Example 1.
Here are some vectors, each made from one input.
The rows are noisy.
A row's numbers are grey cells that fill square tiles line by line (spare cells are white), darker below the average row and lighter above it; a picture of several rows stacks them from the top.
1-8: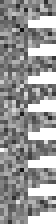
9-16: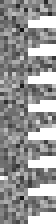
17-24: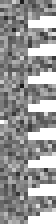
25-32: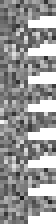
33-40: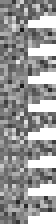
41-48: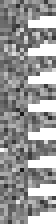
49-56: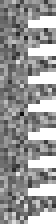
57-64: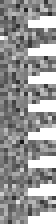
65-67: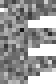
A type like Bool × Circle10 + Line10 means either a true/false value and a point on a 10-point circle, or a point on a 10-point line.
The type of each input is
Line5 + Line6.
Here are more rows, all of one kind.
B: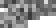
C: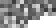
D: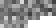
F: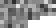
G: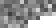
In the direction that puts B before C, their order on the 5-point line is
B, F, D, G, C.
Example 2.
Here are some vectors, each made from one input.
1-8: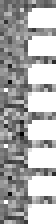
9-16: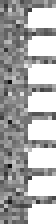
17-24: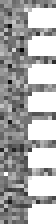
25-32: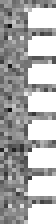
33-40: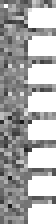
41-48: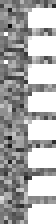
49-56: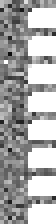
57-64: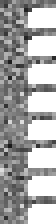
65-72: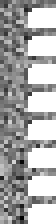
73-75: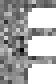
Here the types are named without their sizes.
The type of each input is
Bool × Bool × Bool + Circle + Unit.
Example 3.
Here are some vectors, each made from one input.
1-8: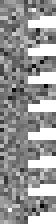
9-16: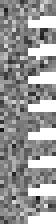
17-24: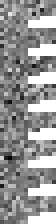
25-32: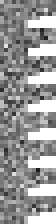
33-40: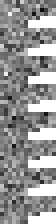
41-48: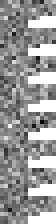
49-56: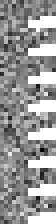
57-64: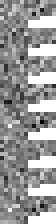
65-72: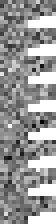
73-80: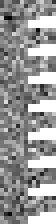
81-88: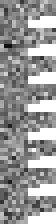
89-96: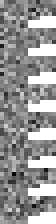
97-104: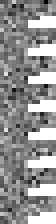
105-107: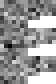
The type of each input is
Bool × Circle11.
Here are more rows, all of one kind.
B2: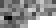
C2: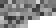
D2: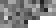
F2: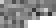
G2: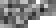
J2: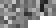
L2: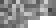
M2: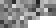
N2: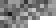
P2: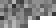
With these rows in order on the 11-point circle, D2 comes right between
J2 and N2.
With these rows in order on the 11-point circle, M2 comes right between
F2 and L2.
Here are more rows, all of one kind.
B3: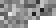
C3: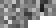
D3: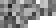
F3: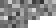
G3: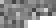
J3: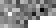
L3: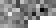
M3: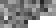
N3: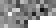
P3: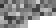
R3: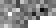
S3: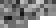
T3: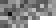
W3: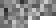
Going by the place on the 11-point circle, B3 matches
J3, L3, N3 and R3.
